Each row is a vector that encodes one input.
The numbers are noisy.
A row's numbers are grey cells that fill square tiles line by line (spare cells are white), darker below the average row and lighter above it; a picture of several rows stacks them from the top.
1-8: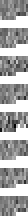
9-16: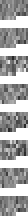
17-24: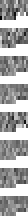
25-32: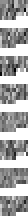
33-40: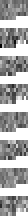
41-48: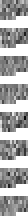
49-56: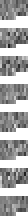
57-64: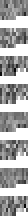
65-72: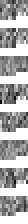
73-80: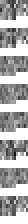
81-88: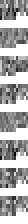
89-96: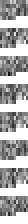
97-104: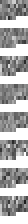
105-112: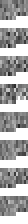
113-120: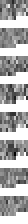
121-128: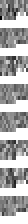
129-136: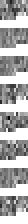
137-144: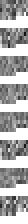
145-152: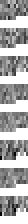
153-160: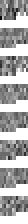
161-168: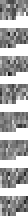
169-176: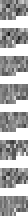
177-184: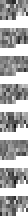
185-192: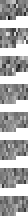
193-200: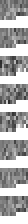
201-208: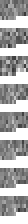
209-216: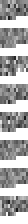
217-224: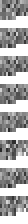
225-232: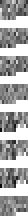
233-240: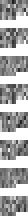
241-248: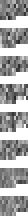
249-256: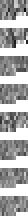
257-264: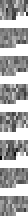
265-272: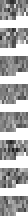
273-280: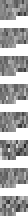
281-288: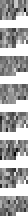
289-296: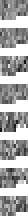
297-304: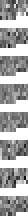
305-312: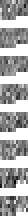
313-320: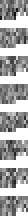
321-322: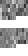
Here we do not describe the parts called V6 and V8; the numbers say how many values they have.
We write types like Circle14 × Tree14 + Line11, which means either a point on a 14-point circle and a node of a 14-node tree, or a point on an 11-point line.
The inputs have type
Bool × (Label5 + V6 × V8).
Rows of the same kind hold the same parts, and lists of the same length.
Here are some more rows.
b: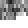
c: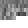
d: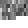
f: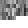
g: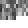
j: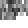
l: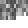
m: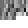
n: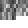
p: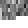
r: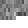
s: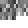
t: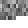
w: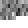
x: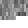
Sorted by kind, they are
b, d, f, j, m, p, t, w
c, g, l, n, r, s, x

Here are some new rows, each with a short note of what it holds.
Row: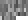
a true/false value, a value of V6 and a value of V8
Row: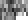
one of 5 labels and a true/false value
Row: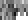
one of 5 labels and a true/false value
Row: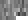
a true/false value, a value of V6 and a value of V8
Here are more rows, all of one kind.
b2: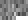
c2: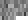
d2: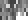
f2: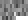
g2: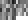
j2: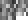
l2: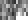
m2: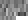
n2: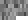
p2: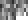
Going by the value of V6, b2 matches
f2 and p2.
